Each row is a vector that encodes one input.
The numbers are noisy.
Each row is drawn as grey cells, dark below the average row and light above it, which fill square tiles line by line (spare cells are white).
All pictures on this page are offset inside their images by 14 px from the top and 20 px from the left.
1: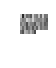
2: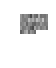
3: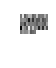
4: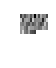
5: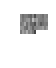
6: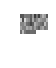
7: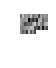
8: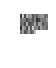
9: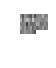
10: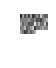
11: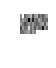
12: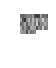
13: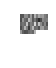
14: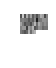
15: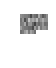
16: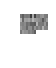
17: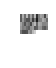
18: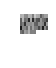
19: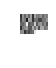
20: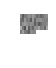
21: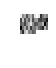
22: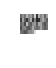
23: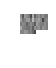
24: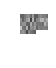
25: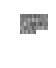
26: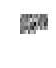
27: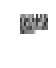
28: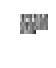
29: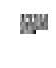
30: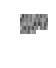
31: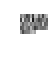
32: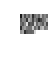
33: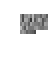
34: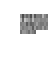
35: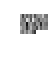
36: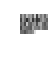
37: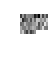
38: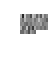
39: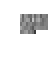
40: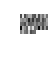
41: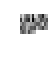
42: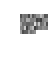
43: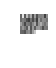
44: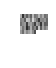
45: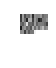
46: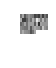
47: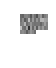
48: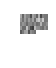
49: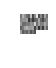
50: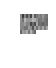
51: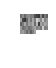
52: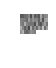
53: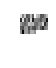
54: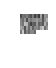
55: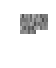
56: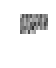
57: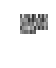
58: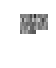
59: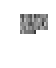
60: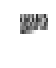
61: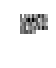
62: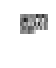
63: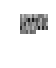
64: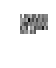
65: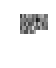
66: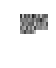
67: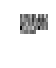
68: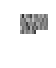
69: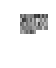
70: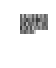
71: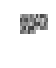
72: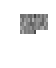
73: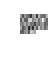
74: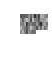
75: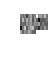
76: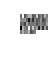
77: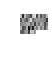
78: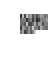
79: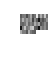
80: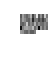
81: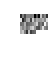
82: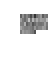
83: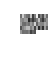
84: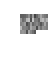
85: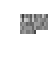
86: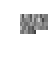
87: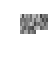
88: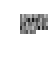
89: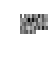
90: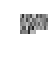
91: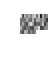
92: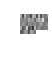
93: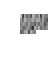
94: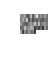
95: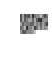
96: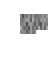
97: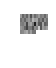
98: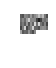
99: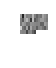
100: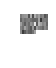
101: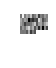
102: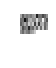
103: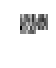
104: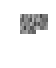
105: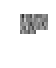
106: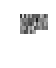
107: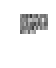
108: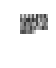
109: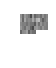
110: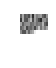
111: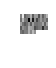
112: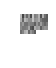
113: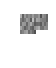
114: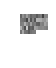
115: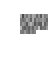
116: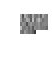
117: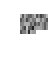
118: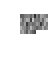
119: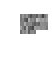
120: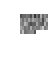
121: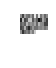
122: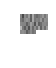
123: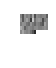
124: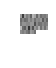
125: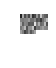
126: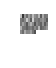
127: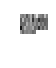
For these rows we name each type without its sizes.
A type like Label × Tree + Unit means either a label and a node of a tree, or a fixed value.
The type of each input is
Bool × Bool × Bool + List(Line).
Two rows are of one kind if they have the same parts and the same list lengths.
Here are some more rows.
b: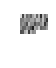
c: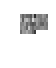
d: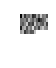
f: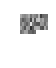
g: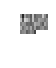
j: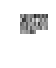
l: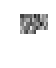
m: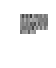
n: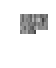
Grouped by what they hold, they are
b, c, g, l
d
f
j
m, n

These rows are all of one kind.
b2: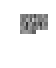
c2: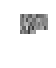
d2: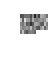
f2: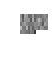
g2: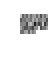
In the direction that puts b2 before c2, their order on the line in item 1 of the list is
g2, b2, f2, c2, d2.
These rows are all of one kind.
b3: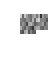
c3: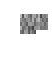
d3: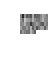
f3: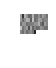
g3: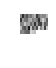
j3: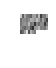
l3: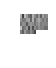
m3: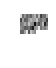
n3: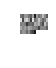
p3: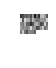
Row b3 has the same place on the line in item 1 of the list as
c3, f3, l3 and m3.
